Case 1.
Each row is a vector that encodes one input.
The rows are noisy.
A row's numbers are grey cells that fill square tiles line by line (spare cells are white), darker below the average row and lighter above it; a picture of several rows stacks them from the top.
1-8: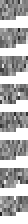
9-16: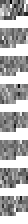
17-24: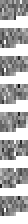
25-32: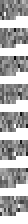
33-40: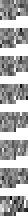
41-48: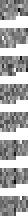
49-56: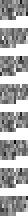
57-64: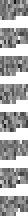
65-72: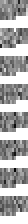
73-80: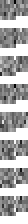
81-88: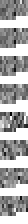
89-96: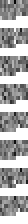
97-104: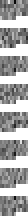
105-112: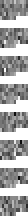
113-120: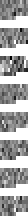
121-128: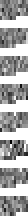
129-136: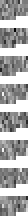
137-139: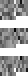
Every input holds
a list of up to two points on a 9-point line.
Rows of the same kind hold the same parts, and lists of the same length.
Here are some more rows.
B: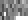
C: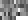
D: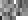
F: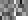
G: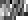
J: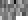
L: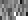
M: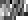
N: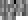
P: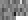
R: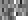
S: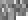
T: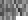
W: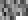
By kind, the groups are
B, J, N, P, S, T
C, D, F, L, R, W
G, M

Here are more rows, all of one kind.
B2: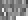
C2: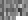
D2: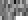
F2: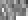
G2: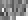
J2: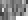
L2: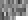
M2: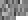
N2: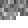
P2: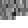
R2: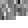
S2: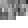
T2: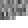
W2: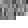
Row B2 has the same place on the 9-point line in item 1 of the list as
G2, J2, L2 and T2.
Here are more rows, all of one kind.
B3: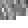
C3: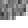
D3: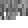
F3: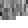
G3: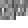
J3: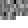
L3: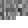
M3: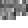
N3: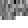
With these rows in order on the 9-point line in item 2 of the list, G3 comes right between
B3 and F3.
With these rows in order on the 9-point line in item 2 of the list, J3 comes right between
C3 and F3.
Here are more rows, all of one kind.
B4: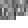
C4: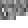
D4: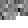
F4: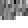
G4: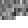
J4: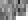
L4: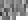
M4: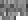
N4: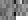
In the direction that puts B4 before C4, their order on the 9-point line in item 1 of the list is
F4, G4, N4, B4, J4, C4, L4, M4, D4.
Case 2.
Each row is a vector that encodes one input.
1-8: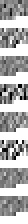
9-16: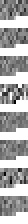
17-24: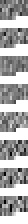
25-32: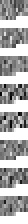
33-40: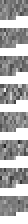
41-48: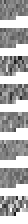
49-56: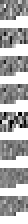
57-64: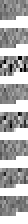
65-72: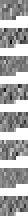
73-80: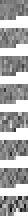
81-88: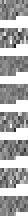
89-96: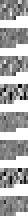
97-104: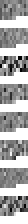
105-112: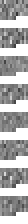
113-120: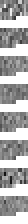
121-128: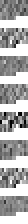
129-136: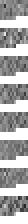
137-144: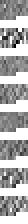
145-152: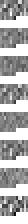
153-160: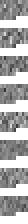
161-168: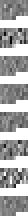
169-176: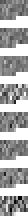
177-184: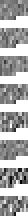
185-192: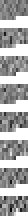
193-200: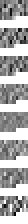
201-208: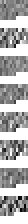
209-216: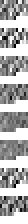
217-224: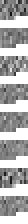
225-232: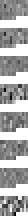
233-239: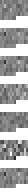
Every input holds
a list of up to two points on an 11-point line.
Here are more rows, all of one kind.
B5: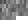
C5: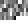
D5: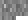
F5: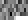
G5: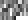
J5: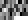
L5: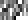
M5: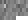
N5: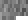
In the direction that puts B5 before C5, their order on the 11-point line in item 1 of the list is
B5, M5, C5, L5, G5, D5, F5, N5, J5.
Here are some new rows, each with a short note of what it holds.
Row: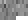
a list of one item
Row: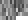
the empty list
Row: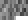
a list of two items
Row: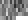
the empty list
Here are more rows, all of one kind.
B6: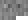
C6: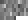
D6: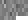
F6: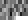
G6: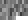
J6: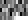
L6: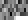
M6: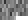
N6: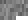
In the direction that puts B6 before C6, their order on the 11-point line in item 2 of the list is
D6, L6, M6, J6, B6, C6, G6, F6, N6.
